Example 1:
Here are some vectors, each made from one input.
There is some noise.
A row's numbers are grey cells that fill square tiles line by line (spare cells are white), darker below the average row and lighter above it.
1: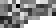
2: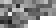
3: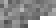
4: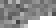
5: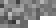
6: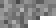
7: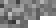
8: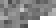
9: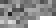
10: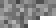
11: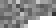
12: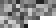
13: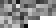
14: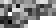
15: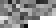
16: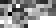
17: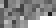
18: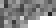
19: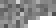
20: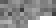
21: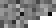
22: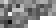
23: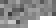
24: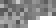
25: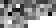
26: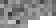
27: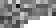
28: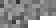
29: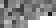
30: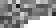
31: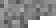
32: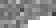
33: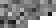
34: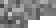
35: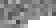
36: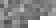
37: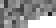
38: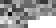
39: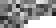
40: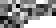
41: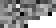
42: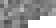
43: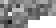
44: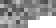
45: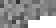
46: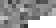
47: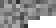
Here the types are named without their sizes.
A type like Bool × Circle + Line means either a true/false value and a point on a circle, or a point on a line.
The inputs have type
Bool × (Tree + Unit).
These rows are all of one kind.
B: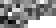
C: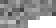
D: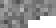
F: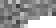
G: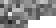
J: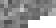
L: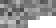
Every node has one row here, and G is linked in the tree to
B and C.
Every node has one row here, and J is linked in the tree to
L.
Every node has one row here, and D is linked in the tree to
C and F.
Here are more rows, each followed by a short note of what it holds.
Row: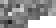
a node of a tree and a true/false value
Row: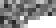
a true/false value
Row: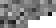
a true/false value
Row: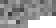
a node of a tree and a true/false value
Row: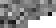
a true/false value
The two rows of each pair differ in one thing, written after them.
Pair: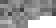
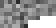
the true/false value
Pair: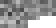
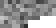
the true/false value
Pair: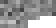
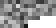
the true/false value
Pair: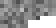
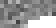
the true/false value
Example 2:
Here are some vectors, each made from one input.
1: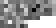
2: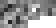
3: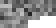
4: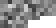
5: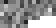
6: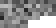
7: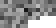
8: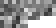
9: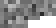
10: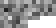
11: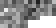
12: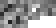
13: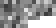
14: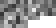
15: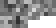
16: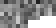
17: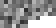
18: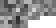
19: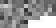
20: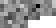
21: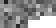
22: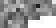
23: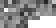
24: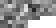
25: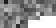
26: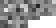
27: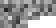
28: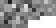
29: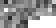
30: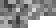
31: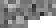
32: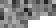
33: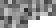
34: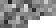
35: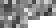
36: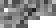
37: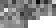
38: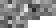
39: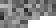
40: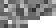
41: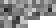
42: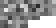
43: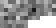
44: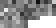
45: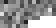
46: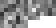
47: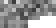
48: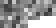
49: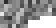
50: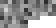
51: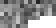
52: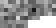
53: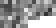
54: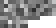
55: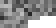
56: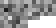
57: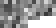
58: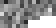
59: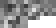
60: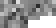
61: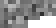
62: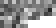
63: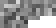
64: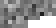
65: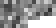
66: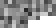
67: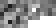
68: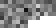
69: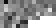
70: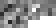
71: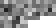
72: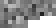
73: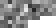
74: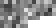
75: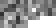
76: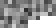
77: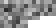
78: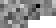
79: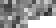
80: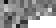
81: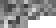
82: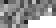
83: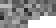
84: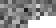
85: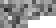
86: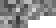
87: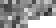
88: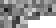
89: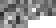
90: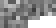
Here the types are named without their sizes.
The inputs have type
(Bool × Bool × Bool + Unit) × Line.
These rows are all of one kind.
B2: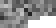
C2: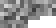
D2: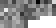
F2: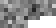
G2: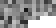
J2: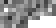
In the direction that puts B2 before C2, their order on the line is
B2, G2, J2, D2, C2, F2.
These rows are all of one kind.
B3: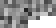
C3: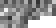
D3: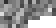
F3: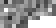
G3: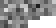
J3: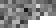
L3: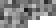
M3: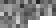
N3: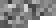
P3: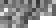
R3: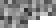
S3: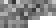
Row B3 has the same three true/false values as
C3, F3, P3 and R3.
